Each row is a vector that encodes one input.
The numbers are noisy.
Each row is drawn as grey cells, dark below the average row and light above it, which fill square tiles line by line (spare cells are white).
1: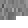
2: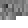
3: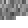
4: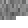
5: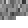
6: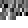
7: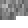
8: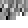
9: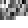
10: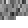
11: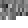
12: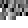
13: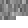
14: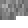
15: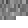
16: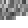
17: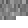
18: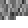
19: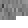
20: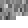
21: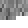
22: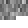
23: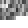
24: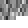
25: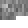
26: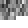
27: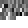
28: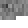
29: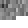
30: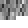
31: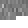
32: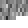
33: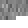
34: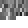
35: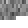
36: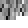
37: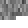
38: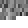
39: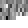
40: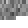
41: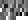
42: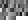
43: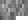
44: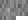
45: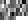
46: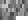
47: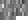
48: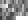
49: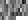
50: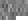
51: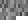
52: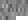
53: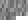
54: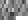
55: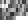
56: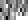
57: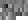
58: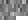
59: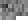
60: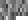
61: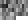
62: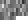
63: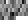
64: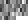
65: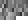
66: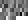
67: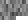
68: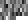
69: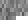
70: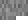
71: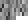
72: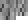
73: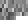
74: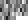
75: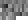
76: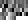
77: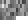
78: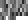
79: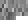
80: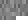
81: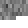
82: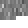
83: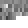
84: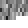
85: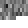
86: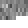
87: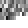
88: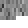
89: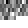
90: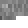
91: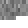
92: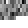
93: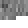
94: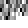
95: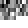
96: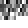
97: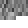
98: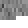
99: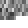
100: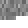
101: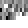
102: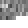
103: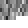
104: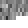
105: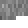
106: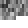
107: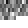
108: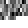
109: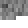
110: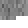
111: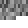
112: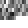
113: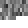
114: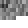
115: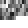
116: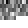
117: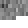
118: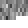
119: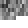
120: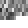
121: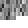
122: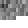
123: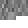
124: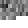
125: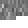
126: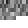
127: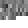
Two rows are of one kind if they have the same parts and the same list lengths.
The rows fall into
2 kinds.
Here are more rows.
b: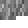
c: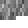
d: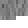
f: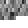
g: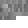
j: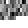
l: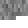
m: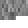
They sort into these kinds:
b, c, f, g, m
d, j, l

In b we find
a point on a 7-point line and a true/false value.
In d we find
a node of a 9-node tree and a true/false value.
